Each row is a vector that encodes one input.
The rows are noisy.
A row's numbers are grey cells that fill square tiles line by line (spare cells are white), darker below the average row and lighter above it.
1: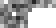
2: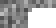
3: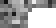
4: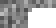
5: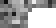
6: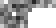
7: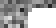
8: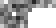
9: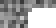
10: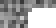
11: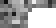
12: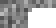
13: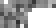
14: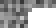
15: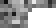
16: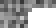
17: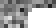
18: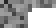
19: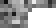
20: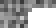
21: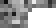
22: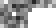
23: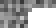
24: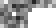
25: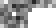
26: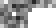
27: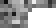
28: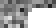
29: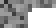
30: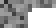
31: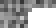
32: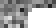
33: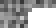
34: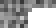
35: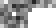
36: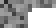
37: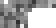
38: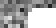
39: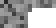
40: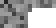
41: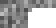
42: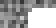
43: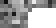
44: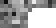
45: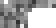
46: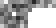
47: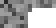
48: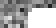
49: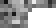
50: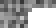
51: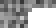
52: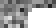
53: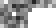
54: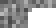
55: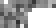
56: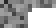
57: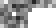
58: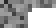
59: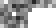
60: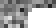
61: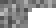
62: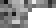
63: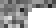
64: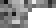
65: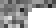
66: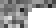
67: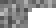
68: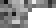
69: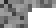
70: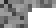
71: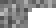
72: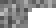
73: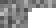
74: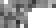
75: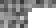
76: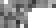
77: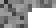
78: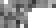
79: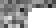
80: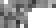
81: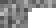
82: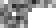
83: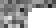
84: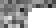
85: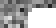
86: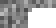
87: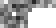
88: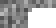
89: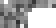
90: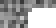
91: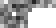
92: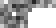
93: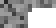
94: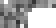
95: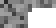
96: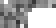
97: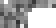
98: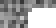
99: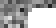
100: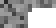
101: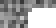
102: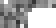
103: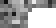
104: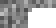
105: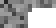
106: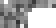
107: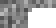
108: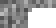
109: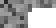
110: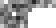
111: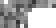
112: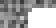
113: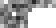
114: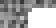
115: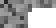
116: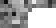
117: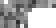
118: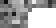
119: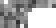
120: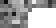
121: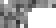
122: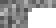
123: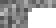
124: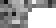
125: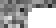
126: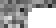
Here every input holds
a node of a 7-node tree.
